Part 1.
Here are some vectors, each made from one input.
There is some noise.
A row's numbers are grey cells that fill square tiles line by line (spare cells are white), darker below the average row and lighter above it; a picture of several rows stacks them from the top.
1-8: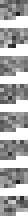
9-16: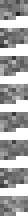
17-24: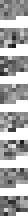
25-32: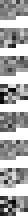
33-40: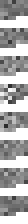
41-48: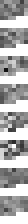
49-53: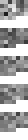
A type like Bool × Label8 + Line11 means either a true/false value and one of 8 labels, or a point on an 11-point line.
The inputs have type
Bool × Bool × Bool + Unit.
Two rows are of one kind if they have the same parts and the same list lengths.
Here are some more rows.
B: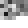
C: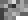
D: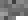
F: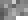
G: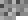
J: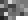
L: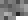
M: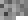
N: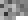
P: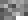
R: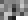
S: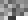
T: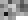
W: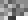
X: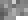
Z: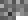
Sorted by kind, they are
B, C, D, F, G, J, L, M, N, P, T, X, Z
R, S, W

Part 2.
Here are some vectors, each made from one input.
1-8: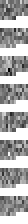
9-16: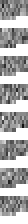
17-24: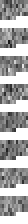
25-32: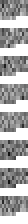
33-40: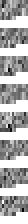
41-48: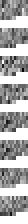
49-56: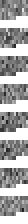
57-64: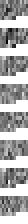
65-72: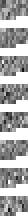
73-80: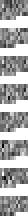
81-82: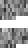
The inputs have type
Line11.
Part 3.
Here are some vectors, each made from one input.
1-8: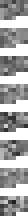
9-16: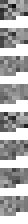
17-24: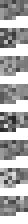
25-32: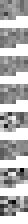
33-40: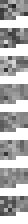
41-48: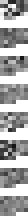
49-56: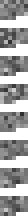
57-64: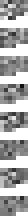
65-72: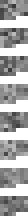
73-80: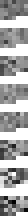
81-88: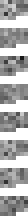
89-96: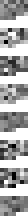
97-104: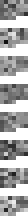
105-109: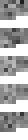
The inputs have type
Bool × Bool × Bool + Unit.
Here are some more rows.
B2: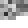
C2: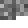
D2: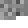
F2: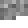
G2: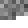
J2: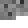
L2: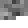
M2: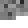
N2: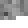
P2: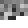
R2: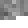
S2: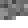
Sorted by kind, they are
B2, C2, D2, F2, G2, J2, L2, M2, N2, R2, S2
P2

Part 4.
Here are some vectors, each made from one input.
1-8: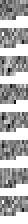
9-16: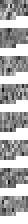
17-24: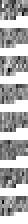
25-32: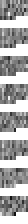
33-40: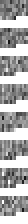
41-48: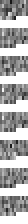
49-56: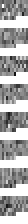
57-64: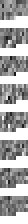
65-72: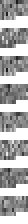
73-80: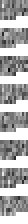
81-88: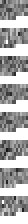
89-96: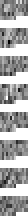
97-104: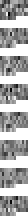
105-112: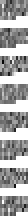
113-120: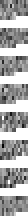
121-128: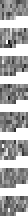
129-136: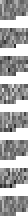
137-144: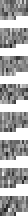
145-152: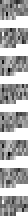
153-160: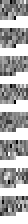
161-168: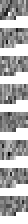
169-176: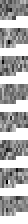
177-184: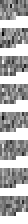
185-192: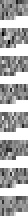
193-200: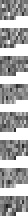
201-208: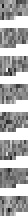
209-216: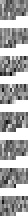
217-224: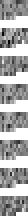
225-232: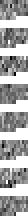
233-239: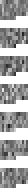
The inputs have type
Line12.
